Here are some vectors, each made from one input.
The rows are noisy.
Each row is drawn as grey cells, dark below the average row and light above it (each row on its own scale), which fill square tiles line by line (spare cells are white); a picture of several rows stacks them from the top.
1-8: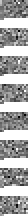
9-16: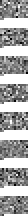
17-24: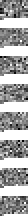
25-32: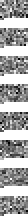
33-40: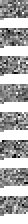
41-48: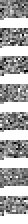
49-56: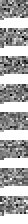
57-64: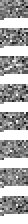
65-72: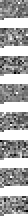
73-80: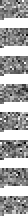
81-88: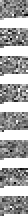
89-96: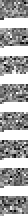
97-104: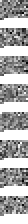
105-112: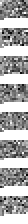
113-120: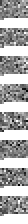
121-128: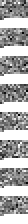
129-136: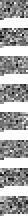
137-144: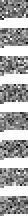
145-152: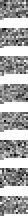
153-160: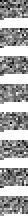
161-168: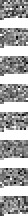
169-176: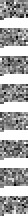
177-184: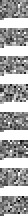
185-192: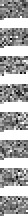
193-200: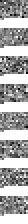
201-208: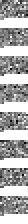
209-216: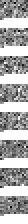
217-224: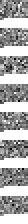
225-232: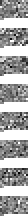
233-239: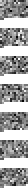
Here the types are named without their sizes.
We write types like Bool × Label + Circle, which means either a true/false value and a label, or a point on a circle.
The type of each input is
(Circle + Label) × Tree + Line.
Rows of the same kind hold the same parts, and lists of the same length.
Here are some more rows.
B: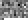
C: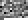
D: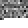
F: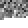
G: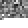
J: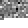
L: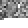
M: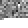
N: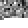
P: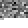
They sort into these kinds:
B, D, G, N
C, P
F, J, L, M

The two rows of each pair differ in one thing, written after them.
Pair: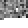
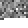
the place on the circle
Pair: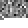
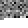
the node of the tree
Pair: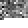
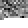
the place on the circle
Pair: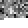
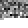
the place on the circle
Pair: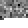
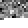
the place on the circle
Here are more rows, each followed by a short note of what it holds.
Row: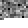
a point on a circle and a node of a tree
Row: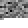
a label and a node of a tree
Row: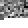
a label and a node of a tree
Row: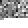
a point on a line
